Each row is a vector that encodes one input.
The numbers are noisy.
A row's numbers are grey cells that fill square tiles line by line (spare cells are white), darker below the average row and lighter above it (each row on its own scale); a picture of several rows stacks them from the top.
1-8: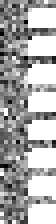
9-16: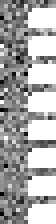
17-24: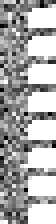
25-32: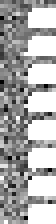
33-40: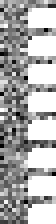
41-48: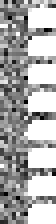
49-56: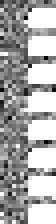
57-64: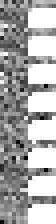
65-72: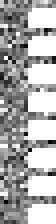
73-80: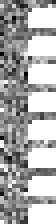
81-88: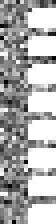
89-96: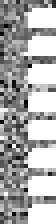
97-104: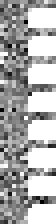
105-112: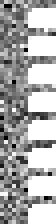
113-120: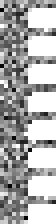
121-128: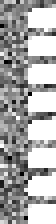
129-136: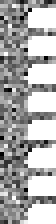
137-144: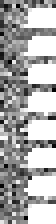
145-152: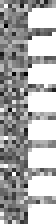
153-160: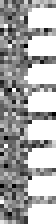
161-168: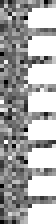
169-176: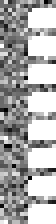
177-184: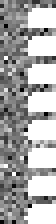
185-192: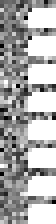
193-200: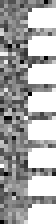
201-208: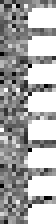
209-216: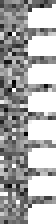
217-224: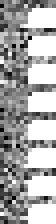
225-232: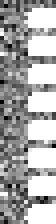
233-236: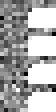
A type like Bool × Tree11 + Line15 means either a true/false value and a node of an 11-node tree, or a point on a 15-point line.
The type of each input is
(Bool × Bool × Bool + Circle15) × (Tree16 + Unit).
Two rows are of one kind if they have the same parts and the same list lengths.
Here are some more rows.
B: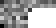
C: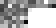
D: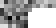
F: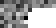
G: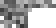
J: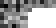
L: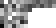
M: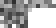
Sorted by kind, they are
B, F
C
D, G, M
J, L

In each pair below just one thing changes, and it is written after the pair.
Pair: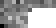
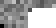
one of the three true/false values
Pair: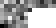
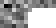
the node of the tree
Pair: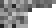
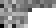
one of the three true/false values
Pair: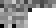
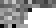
one of the three true/false values
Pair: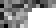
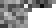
one of the three true/false values
